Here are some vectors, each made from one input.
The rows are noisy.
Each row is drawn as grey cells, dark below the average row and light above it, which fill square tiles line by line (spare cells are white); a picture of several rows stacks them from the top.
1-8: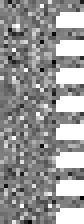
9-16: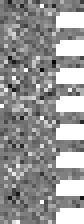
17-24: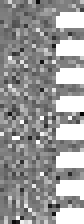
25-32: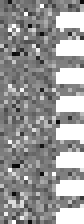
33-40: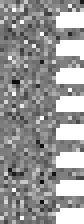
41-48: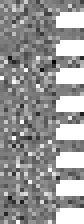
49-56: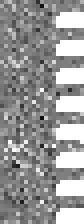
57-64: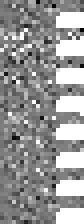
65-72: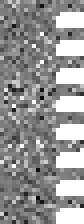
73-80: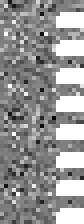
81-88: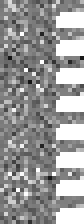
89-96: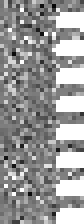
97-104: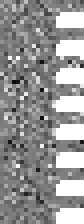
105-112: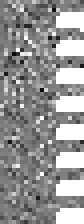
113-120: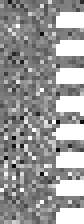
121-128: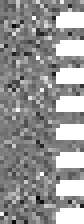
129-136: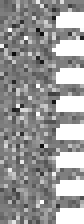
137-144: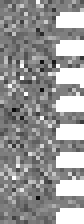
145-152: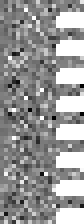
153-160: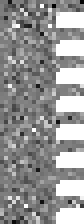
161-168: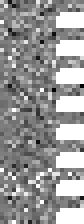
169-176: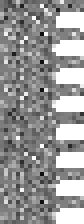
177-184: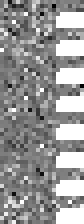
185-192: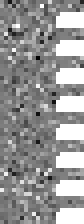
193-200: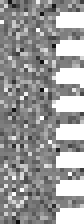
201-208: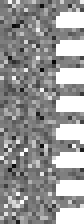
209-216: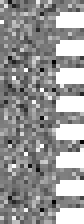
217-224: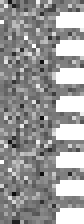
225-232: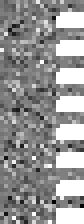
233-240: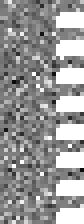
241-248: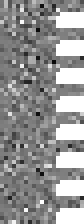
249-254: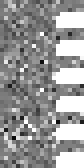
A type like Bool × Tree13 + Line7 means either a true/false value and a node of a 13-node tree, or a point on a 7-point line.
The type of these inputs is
Bool × (Circle6 + Unit).
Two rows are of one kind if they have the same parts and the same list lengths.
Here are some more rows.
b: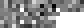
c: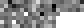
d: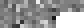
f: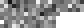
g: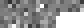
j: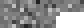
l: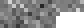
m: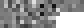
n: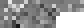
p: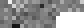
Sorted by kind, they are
b, c, f, m
d, g, j, l, n, p

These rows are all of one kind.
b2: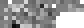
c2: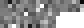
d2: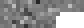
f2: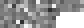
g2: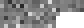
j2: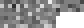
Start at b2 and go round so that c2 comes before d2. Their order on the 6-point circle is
b2, f2, c2, d2, g2, j2.
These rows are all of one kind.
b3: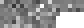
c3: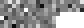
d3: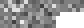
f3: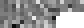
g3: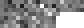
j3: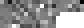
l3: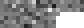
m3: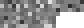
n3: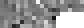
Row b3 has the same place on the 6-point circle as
g3 and j3.
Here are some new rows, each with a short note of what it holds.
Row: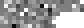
a true/false value
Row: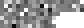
a true/false value
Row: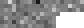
a point on a 6-point circle and a true/false value
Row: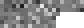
a point on a 6-point circle and a true/false value
